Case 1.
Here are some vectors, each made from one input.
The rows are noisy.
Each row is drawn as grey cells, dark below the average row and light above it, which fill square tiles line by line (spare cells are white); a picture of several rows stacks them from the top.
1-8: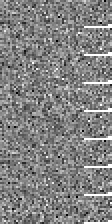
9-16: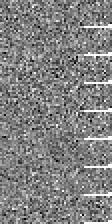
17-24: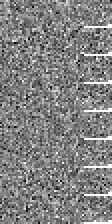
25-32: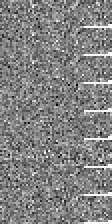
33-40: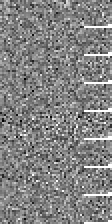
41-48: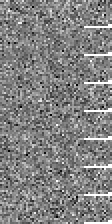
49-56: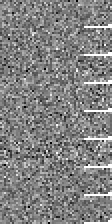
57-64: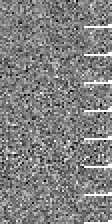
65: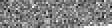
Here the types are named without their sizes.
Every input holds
either a node of a tree, or three true/false values.
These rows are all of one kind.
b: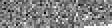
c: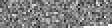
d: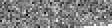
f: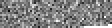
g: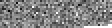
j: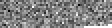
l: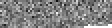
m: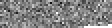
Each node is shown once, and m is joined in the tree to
j and l.
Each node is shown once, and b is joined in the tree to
d and j.
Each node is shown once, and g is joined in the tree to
j.
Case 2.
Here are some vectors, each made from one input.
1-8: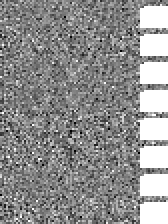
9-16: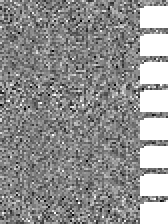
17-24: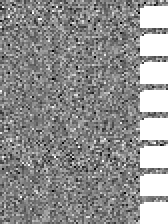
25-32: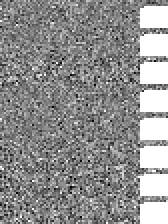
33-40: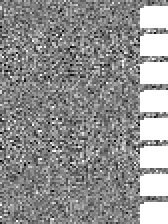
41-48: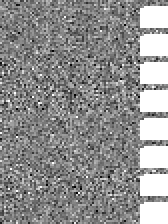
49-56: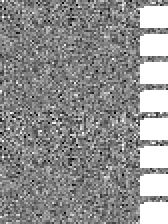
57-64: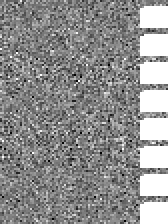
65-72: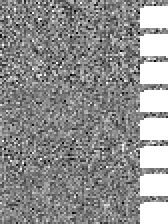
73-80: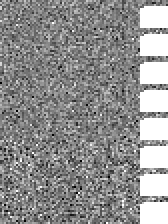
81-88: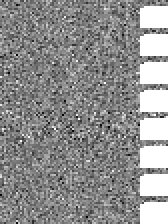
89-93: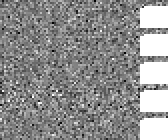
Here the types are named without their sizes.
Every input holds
either a node of a tree, or four true/false values.
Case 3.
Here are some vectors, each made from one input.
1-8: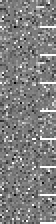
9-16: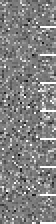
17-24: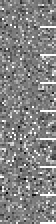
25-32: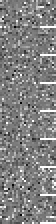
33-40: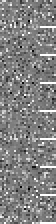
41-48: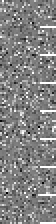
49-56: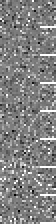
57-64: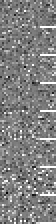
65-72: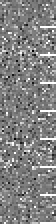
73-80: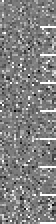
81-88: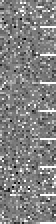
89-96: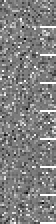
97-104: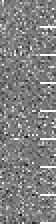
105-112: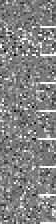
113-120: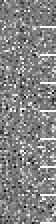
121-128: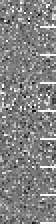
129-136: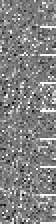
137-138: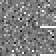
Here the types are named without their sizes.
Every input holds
three true/false values, together with either a fixed value, or a node of a tree.
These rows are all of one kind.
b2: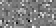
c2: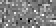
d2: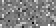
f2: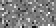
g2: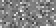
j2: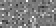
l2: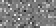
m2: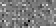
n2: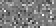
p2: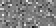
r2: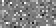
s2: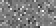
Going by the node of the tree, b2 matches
j2, p2 and s2.
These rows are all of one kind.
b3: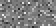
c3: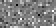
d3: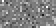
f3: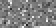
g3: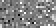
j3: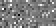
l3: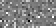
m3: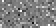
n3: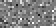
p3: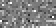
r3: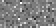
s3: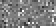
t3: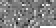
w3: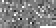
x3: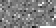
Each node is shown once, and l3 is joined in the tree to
s3.
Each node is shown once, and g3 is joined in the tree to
m3.
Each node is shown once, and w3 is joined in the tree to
b3 and t3.
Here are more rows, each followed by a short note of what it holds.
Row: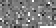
three true/false values
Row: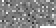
a node of a tree and three true/false values
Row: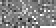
a node of a tree and three true/false values
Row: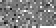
three true/false values
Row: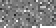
three true/false values
